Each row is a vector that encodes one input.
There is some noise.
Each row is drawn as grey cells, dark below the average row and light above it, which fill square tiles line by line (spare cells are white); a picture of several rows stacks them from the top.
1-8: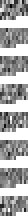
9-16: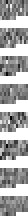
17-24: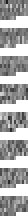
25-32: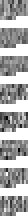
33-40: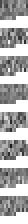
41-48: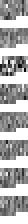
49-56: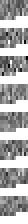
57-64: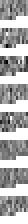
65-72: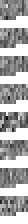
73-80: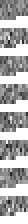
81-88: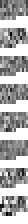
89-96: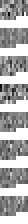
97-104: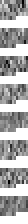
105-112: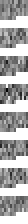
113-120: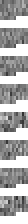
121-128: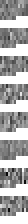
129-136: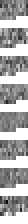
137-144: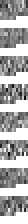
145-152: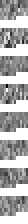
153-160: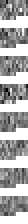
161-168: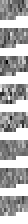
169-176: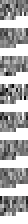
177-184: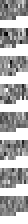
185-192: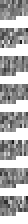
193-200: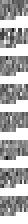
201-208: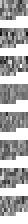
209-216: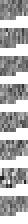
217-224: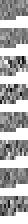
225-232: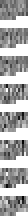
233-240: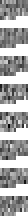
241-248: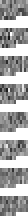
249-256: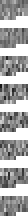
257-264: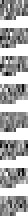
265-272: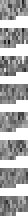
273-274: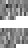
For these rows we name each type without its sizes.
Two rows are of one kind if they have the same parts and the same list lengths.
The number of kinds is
2.
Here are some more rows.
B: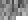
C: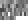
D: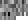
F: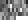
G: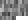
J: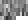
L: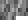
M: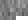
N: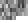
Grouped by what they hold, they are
B, C, N
D, F, G, J, L, M

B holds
a point on each of three lines.
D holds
a label, a node of a tree and a true/false value.
